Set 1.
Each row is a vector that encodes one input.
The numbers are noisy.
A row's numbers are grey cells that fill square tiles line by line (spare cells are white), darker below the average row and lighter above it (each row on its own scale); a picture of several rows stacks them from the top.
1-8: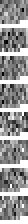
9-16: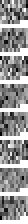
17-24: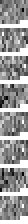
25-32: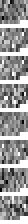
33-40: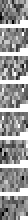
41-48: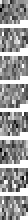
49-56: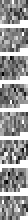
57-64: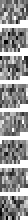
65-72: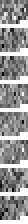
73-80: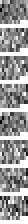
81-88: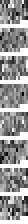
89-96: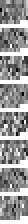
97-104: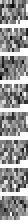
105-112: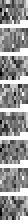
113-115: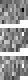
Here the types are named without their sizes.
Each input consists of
either a node of a tree, or three true/false values.
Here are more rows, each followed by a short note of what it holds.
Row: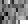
a node of a tree
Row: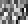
three true/false values
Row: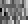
a node of a tree
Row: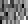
a node of a tree
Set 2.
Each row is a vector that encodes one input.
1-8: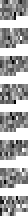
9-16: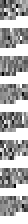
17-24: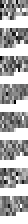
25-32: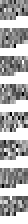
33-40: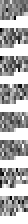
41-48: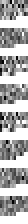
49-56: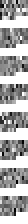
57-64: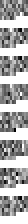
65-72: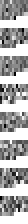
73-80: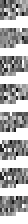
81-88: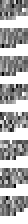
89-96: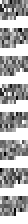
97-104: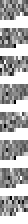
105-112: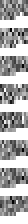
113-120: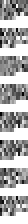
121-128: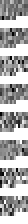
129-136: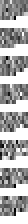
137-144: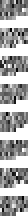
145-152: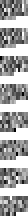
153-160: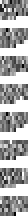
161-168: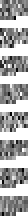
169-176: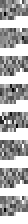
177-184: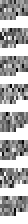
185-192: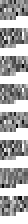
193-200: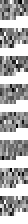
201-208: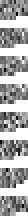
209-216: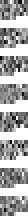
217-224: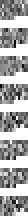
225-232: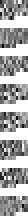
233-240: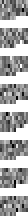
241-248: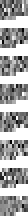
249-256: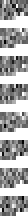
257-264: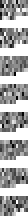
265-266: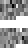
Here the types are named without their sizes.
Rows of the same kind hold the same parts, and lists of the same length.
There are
2 kinds of row.
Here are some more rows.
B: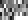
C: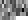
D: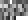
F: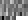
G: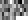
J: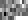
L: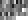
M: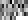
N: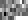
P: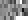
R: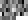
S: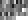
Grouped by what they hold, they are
B, C, J, L, M, N, P, S
D, F, G, R

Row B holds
four true/false values.
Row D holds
a label.
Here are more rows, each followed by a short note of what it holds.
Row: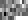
four true/false values
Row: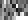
four true/false values
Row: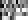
four true/false values
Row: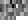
four true/false values
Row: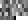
a label
